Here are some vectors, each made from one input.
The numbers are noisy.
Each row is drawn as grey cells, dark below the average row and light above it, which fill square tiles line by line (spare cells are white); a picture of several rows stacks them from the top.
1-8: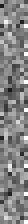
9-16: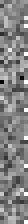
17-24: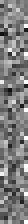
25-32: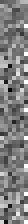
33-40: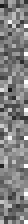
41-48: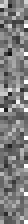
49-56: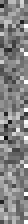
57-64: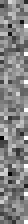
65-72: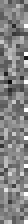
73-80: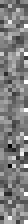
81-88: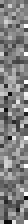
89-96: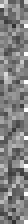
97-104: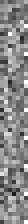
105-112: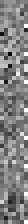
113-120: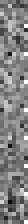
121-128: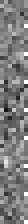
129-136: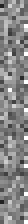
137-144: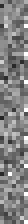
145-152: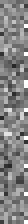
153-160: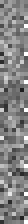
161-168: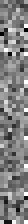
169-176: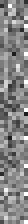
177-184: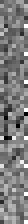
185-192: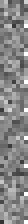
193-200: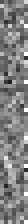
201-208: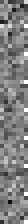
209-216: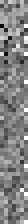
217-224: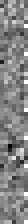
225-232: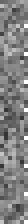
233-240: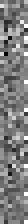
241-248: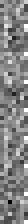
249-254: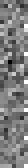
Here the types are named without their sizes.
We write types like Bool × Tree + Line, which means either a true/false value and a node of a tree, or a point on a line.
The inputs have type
List(Line).
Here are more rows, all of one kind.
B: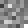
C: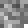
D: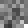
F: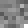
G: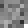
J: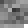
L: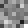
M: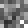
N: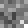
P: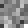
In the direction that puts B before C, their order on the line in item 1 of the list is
J, D, M, N, F, G, P, B, L, C.
